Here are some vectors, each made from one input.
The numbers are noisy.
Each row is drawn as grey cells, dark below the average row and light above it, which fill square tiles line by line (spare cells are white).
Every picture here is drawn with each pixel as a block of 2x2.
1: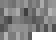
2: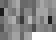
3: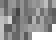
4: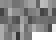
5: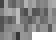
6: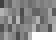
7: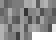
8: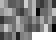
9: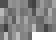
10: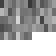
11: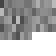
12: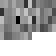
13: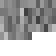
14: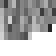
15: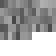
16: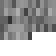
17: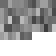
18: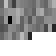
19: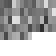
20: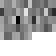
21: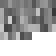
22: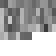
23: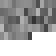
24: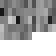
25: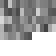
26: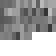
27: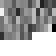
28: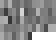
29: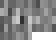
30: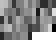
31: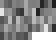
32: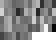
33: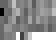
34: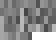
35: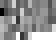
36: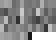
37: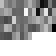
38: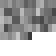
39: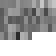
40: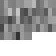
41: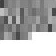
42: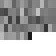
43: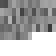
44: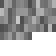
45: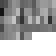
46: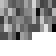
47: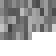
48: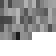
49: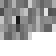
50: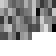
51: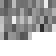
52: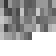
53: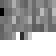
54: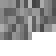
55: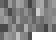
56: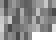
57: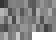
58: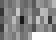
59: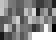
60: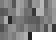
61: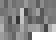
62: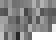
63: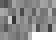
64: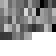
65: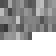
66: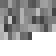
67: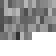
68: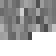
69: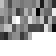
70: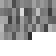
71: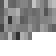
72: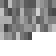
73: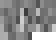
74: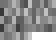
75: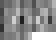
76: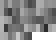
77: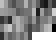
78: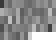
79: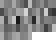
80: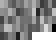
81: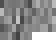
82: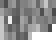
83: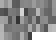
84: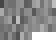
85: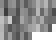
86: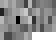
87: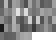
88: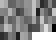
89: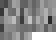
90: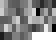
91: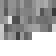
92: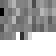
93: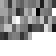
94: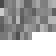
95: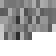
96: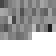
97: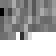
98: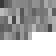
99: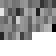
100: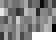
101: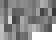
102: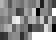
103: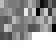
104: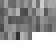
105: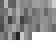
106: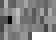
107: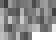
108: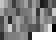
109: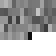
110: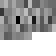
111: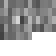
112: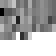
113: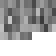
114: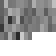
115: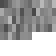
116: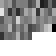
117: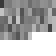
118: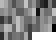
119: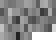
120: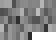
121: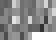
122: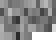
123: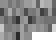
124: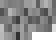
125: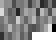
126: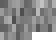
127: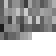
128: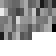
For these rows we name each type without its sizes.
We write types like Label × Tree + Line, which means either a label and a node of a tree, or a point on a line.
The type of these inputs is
(Bool × Bool × Bool + Label) × Line.
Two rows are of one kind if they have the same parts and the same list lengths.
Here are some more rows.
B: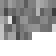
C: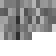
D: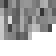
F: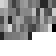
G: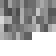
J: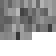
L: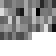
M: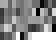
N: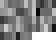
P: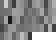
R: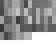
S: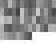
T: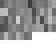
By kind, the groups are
B, C, D, F, G, J, L, N, P, S, T
M, R

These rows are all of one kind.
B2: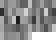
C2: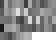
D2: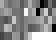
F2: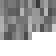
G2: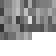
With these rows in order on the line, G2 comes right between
B2 and C2.
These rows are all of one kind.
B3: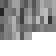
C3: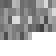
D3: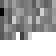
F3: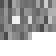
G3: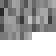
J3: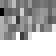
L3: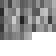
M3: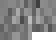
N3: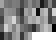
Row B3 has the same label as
G3, L3 and N3.
